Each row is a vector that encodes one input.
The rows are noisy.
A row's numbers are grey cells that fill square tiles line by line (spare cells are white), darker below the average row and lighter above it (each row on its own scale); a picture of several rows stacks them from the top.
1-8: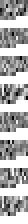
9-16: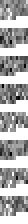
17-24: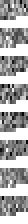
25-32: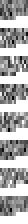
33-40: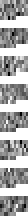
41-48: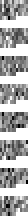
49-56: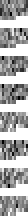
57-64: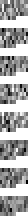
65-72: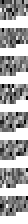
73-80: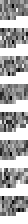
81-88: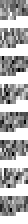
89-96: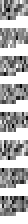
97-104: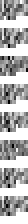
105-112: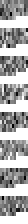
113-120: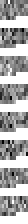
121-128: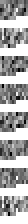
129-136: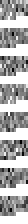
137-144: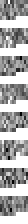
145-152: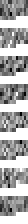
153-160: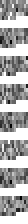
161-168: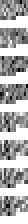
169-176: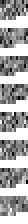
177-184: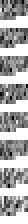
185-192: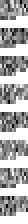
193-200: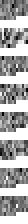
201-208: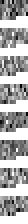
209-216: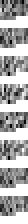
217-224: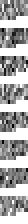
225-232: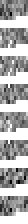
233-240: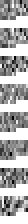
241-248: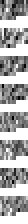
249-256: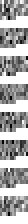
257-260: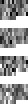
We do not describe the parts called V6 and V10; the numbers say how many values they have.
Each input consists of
a value of V6, together with either one of 5 labels, or a true/false value and a value of V10.
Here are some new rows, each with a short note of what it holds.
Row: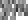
a true/false value, a value of V6 and a value of V10
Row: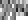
a true/false value, a value of V6 and a value of V10
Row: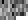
one of 5 labels and a value of V6
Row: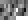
one of 5 labels and a value of V6
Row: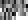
a true/false value, a value of V6 and a value of V10
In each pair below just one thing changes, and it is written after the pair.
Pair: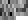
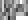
the value of V6
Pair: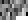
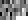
the true/false value
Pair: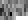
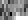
the value of V10
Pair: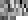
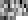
the value of V10
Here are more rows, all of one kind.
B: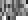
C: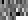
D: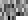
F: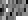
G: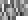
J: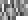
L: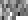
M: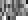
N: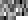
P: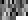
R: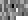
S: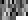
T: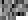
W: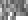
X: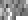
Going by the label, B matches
F, M, P and S.
